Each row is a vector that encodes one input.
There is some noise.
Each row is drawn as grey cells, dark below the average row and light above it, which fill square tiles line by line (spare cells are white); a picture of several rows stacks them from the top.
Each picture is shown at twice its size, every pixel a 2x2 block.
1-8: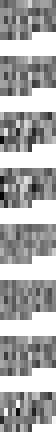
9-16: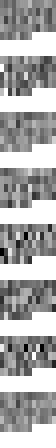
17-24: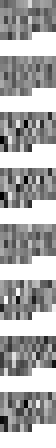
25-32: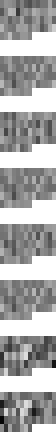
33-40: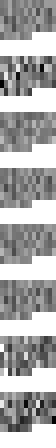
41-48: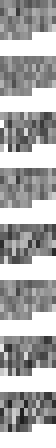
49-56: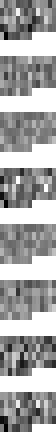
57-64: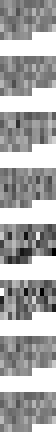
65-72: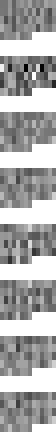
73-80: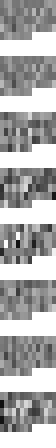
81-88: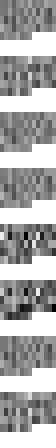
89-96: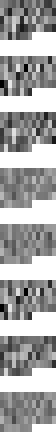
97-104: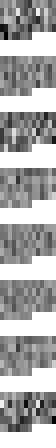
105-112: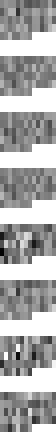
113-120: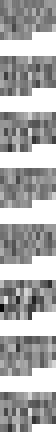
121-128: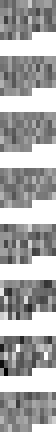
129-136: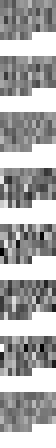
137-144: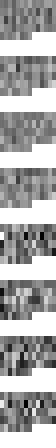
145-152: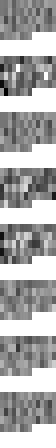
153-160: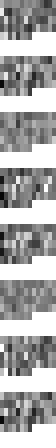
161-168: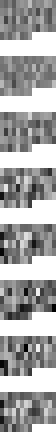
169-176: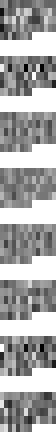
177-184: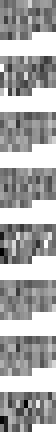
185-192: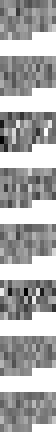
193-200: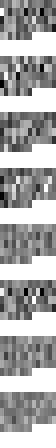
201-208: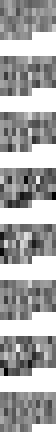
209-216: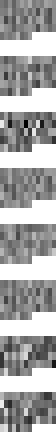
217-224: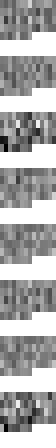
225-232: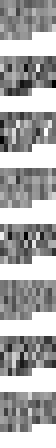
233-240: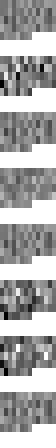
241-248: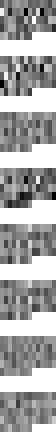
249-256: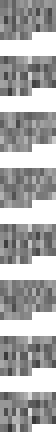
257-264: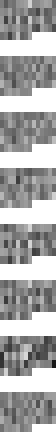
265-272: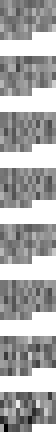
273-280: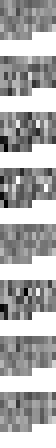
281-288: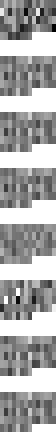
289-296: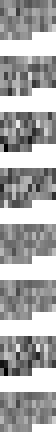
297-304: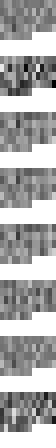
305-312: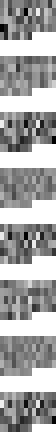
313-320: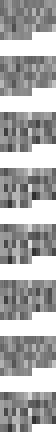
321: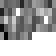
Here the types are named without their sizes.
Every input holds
either a point on a circle and a true/false value, or a point on a line.
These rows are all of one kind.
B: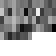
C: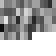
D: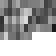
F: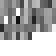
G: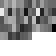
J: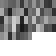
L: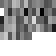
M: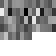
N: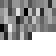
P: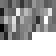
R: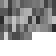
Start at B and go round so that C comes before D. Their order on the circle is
B, G, M, N, L, F, C, D, R, P, J.
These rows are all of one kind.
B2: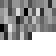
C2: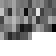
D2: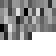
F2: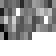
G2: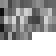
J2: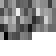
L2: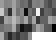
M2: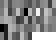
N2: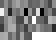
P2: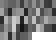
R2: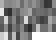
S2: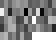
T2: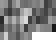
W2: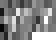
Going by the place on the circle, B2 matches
D2, N2 and S2.
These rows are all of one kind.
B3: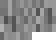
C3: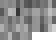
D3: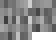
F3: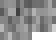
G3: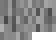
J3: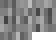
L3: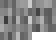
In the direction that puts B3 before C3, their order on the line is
D3, L3, J3, G3, B3, F3, C3.
